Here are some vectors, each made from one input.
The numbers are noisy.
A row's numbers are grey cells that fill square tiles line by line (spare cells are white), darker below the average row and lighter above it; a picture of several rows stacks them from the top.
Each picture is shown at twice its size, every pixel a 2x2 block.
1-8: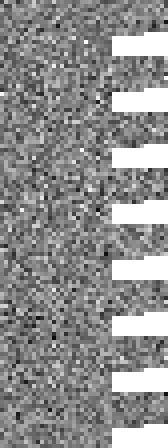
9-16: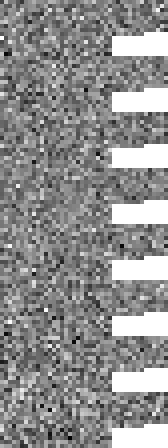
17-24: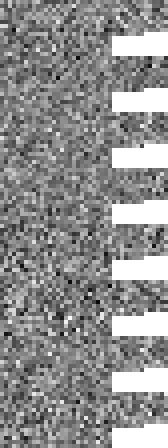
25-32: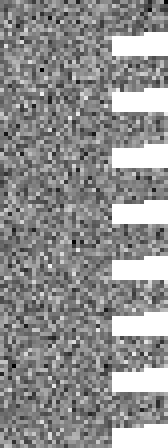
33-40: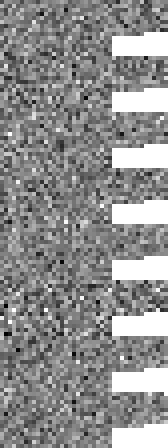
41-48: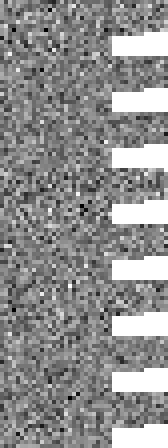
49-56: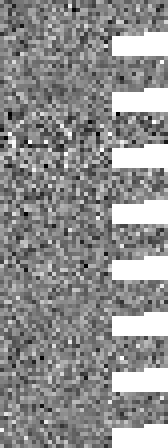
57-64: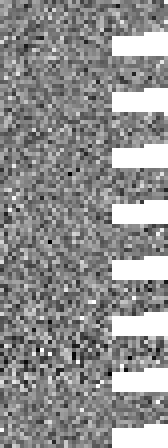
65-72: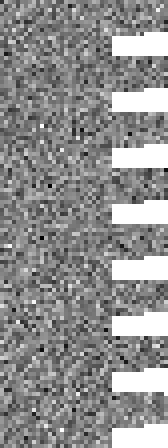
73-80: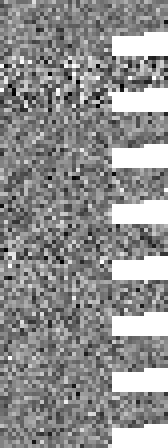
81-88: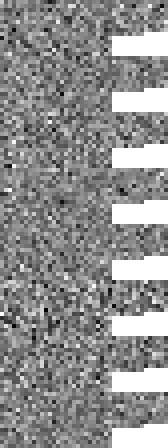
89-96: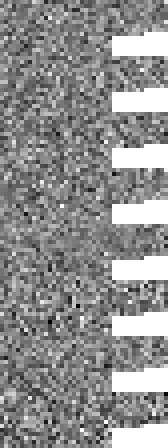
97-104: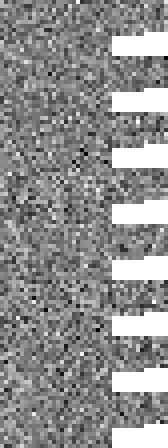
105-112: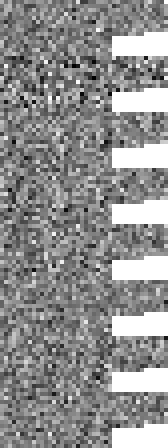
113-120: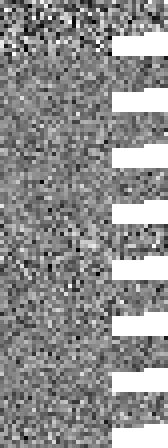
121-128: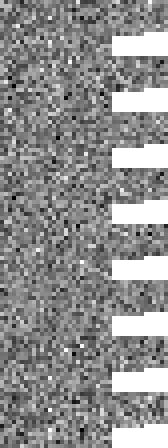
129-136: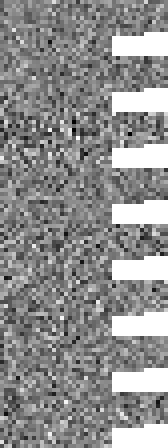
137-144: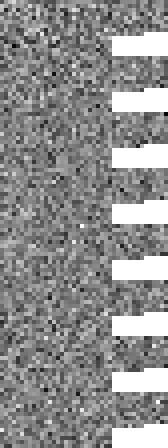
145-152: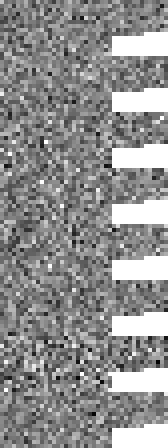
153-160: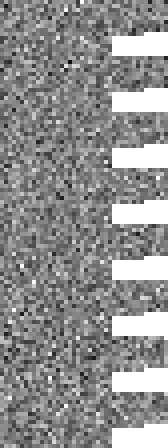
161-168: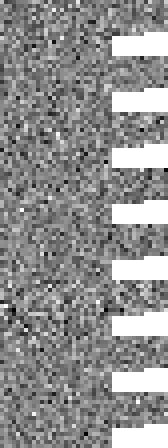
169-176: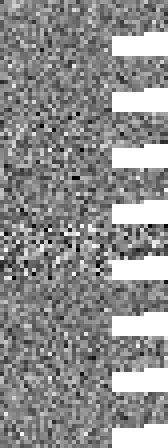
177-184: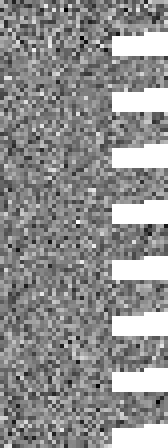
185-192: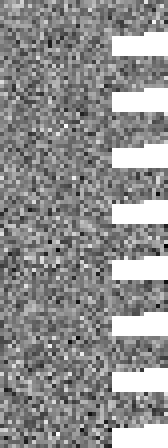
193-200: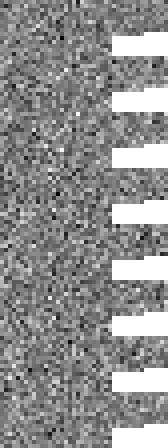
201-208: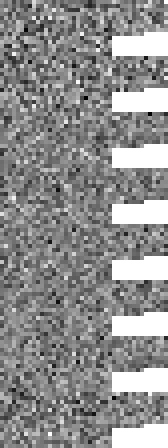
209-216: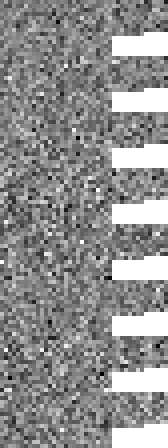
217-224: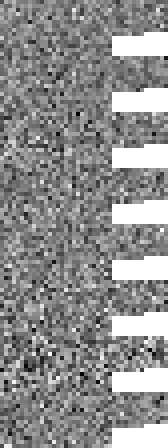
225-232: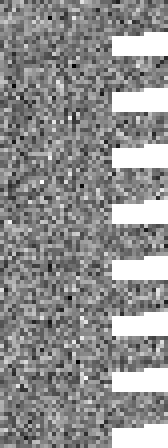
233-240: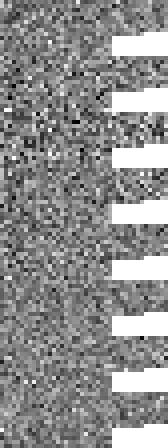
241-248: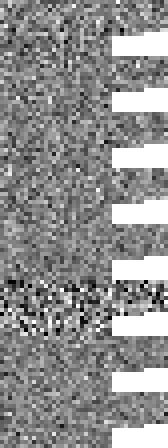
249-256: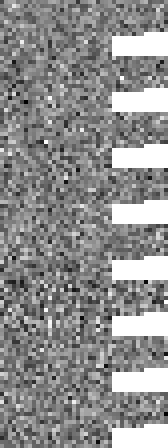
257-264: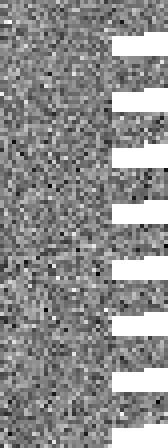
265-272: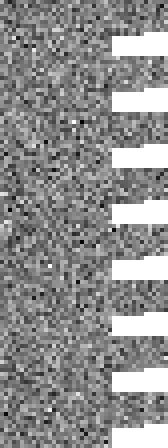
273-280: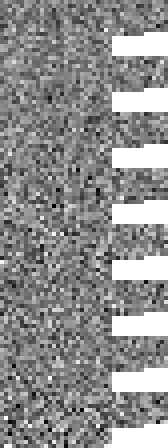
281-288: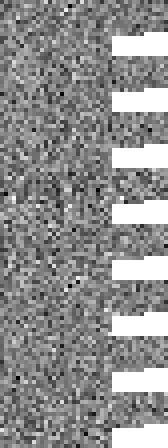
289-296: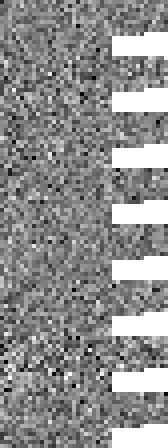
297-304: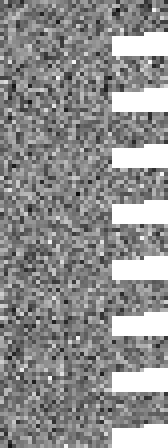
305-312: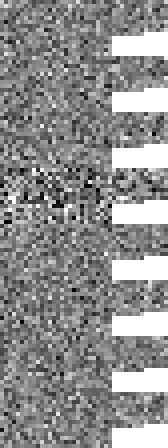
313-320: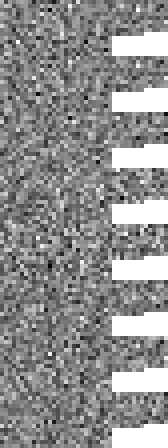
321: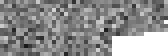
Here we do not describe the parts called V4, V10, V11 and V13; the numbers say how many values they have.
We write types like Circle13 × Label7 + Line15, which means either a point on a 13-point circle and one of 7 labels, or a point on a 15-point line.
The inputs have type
(Bool × V4 × V13 + Label5 × V10 × V11) × Label5 × Label5.
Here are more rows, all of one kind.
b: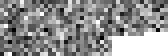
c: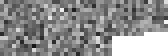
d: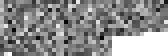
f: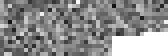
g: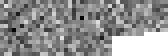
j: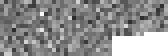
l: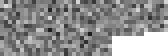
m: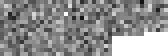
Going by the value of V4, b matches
d and j.
